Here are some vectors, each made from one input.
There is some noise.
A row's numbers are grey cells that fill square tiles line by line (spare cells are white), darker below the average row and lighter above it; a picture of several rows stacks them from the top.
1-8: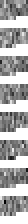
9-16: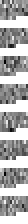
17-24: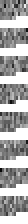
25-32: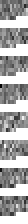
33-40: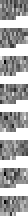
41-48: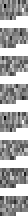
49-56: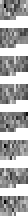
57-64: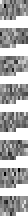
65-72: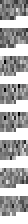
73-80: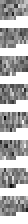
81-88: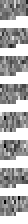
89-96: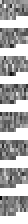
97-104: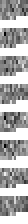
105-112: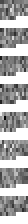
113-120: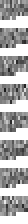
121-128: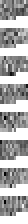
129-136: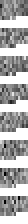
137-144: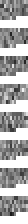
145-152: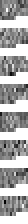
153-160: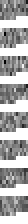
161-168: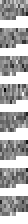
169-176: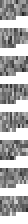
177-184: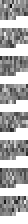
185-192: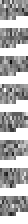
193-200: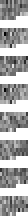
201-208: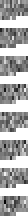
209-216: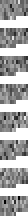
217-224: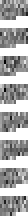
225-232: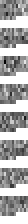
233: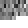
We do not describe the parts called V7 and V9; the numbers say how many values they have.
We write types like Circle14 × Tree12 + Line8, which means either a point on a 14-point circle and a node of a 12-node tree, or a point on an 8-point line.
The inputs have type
Bool × Label8 + (Line8 + V7) × V9.
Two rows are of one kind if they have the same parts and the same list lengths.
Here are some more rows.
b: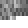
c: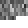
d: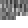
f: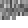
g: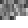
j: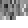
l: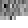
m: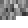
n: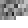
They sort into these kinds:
b, f, m
c, d, g
j, l, n

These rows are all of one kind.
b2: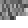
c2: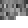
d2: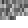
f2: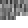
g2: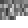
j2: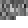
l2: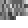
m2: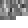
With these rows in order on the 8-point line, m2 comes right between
b2 and l2.
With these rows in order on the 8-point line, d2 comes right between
b2 and g2.
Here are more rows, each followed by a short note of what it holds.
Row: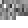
a value of V7 and a value of V9
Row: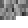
a value of V7 and a value of V9
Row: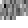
one of 8 labels and a true/false value
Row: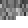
a point on an 8-point line and a value of V9
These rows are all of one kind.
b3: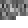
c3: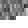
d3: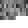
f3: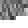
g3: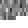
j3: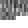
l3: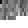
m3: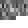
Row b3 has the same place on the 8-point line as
d3 and m3.
